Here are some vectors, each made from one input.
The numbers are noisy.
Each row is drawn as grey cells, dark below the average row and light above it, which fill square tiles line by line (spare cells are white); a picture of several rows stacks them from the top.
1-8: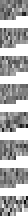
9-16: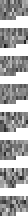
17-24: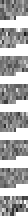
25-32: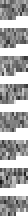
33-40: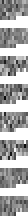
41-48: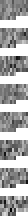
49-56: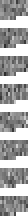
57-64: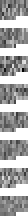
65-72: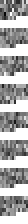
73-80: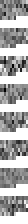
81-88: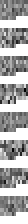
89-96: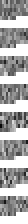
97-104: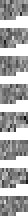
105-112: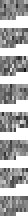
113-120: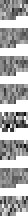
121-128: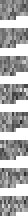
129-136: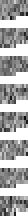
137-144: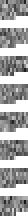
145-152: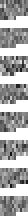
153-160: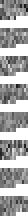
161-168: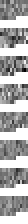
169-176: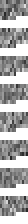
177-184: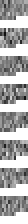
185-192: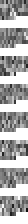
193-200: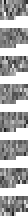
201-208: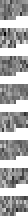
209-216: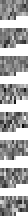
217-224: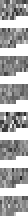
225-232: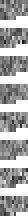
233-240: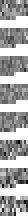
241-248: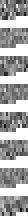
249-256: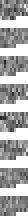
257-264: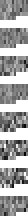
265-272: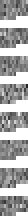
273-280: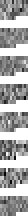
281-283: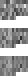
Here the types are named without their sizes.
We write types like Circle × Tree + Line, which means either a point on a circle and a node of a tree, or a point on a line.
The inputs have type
(Circle + Unit) × Tree + Line × Line.
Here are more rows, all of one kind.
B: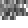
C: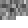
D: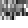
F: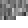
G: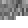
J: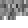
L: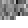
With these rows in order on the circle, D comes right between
F and J.
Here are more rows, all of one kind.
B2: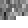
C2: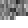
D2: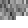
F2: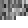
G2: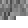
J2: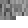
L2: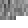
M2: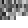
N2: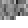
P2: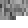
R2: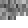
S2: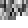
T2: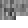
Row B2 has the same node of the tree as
D2, J2, L2 and P2.
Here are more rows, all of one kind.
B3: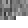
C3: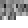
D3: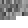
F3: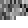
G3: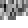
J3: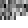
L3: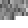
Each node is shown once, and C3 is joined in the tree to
B3 and G3.
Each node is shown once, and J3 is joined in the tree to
F3.
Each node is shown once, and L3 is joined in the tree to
D3.
